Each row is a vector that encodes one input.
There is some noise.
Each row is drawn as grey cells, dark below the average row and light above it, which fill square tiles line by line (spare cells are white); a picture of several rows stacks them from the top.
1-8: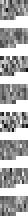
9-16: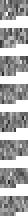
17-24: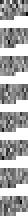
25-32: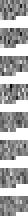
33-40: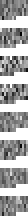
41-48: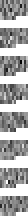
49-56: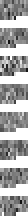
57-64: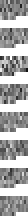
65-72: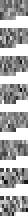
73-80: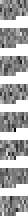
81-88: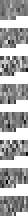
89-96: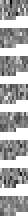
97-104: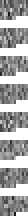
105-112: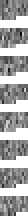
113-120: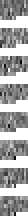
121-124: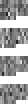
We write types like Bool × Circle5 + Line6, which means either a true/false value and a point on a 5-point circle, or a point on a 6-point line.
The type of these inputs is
Bool × List3(Line5).
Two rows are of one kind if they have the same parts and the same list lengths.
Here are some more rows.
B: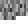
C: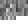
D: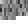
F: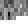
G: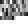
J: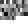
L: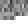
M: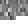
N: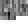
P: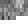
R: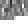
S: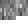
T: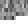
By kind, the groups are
B, D, L, R, T
C, M
F, N, P, S
G, J

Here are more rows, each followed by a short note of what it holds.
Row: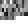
a true/false value, together with the empty list
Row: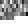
a true/false value, together with the empty list
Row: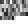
a true/false value, together with the empty list
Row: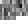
a true/false value, together with a list of one item
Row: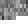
a true/false value, together with a list of two items
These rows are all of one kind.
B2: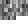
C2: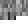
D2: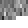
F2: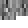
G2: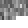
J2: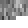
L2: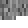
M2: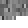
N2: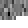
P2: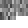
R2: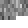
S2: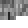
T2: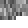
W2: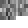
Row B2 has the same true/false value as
F2, L2, M2 and N2.
